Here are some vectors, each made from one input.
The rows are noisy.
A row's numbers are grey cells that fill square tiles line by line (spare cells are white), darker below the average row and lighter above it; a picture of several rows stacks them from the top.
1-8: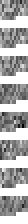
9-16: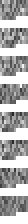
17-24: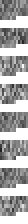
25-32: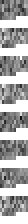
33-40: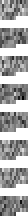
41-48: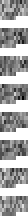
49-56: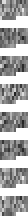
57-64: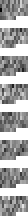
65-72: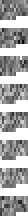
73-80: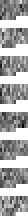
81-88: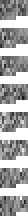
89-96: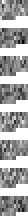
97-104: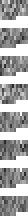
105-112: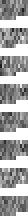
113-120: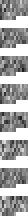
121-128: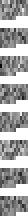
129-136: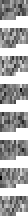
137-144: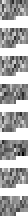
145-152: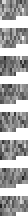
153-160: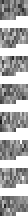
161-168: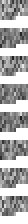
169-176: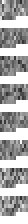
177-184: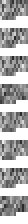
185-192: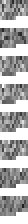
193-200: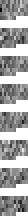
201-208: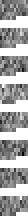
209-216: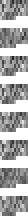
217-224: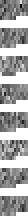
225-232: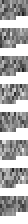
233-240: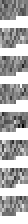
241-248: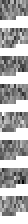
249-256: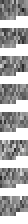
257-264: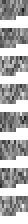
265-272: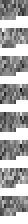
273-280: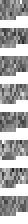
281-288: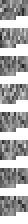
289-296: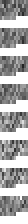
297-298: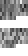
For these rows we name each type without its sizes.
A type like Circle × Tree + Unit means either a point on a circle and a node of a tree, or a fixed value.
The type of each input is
Bool × Tree + Circle.
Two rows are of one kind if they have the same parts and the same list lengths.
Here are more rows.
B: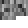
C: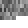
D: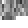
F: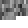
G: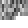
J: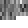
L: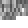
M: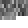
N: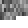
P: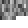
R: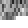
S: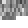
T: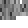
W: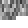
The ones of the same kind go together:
B, C, F, J, M, N, P, T
D, G, L, R, S, W

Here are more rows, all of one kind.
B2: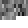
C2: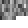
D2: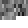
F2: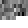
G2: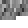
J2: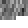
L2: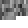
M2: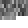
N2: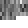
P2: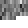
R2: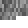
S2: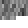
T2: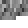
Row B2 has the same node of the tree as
D2 and M2.
